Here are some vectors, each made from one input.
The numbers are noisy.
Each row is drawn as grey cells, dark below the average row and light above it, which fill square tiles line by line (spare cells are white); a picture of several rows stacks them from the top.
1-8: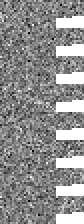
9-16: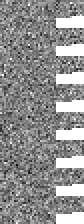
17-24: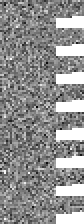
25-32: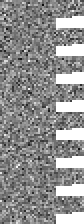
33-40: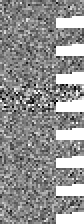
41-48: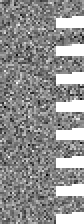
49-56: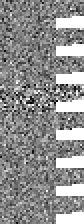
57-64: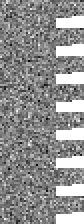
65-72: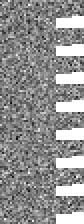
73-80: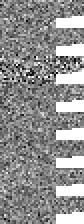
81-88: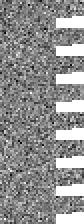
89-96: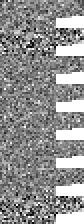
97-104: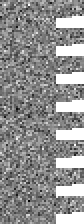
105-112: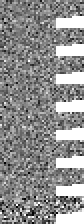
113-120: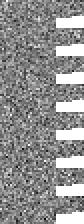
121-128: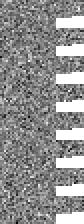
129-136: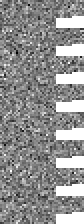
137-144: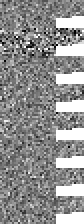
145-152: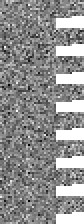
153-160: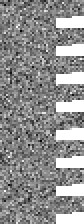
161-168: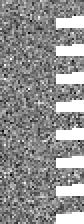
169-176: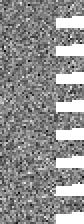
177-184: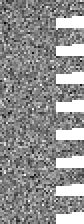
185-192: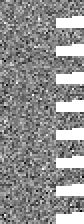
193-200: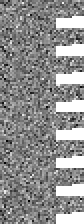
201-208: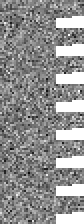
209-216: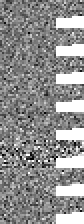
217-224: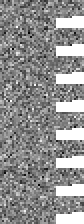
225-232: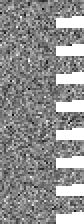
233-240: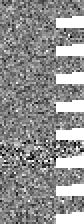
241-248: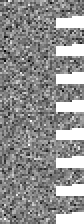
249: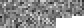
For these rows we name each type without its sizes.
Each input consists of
a list of points on a line.
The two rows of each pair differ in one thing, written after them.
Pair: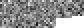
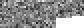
the place on the line in item 2 of the list
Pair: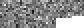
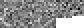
the place on the line in item 1 of the list
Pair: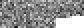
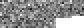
the place on the line in item 2 of the list
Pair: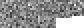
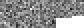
the place on the line in item 2 of the list
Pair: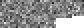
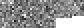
the place on the line in item 2 of the list
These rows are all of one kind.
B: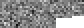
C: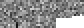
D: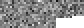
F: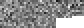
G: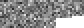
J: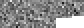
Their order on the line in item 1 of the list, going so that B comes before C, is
G, J, B, C, F, D.
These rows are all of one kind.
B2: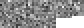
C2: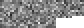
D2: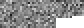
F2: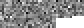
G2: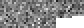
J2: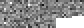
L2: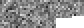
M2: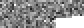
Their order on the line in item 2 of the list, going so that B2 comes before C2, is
F2, J2, B2, M2, L2, D2, C2, G2.
